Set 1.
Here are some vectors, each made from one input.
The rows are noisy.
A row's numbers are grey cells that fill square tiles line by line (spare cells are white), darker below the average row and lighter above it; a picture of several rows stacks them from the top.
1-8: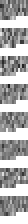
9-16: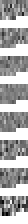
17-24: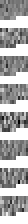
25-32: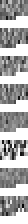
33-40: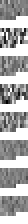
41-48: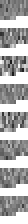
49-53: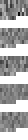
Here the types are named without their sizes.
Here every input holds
a point on a line, together with either a fixed value, or three true/false values.
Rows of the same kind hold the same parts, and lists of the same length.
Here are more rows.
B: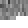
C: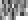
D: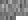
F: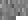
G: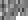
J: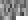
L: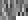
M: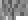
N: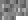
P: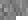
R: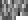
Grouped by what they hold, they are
B, N
C, D, F, G, J, L, M, P, R

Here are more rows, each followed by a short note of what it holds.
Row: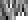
a point on a line
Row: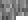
a point on a line and three true/false values
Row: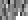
a point on a line
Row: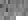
a point on a line
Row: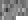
a point on a line
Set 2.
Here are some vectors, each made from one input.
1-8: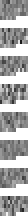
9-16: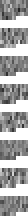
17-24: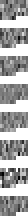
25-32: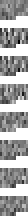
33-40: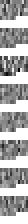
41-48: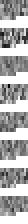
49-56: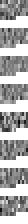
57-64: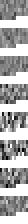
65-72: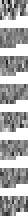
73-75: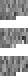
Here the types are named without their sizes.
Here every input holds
a point on a circle and a true/false value.
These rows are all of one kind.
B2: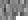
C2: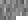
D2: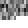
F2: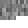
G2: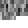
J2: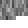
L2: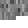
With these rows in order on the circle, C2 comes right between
F2 and L2.
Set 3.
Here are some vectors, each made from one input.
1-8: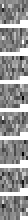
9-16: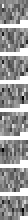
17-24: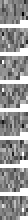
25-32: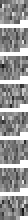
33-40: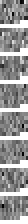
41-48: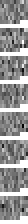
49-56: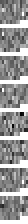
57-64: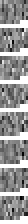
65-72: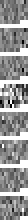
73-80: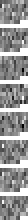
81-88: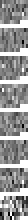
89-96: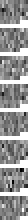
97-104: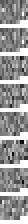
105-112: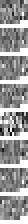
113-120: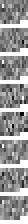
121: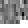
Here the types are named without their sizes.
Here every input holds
a list of points on a line.
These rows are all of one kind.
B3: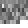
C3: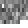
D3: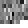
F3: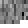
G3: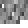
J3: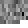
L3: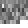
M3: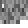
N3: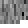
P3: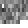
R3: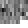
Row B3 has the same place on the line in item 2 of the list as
L3 and R3.
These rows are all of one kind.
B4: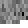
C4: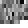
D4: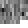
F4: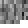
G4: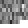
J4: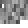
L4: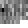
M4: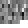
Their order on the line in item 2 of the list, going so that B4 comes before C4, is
G4, J4, M4, B4, D4, C4, F4, L4.
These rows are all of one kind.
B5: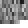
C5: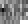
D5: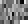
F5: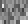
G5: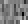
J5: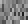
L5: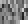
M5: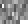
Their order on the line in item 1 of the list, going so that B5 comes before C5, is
D5, B5, L5, J5, G5, C5, F5, M5.
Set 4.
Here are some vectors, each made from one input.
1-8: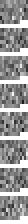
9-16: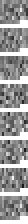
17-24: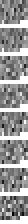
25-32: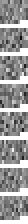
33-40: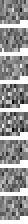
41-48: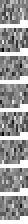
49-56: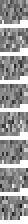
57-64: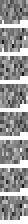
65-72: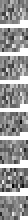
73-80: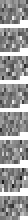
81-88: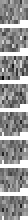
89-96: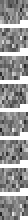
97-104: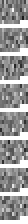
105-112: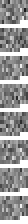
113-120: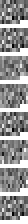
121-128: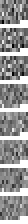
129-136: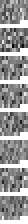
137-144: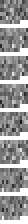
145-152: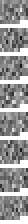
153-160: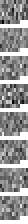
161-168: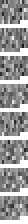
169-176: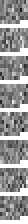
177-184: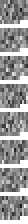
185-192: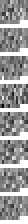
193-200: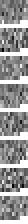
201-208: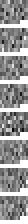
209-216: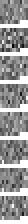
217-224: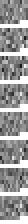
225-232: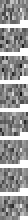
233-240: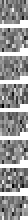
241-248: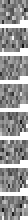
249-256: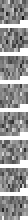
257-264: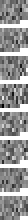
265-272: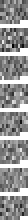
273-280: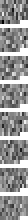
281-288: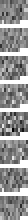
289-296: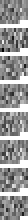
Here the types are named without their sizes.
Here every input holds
a true/false value, together with either a fixed value, or a node of a tree.
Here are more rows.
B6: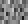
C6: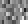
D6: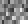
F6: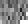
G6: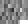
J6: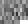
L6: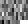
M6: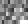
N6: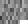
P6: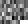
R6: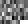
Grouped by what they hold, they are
B6, C6, D6, F6, G6, J6, M6, N6
L6, P6, R6

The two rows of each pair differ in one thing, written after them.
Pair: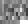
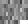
the node of the tree
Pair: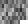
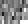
the node of the tree
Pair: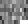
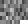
the true/false value
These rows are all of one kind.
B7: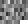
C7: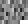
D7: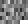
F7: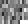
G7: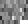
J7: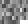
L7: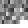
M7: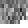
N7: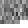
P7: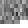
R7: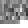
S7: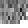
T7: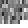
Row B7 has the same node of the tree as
D7 and G7.
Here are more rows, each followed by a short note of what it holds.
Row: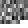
a true/false value
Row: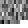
a true/false value
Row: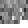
a node of a tree and a true/false value
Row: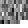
a true/false value
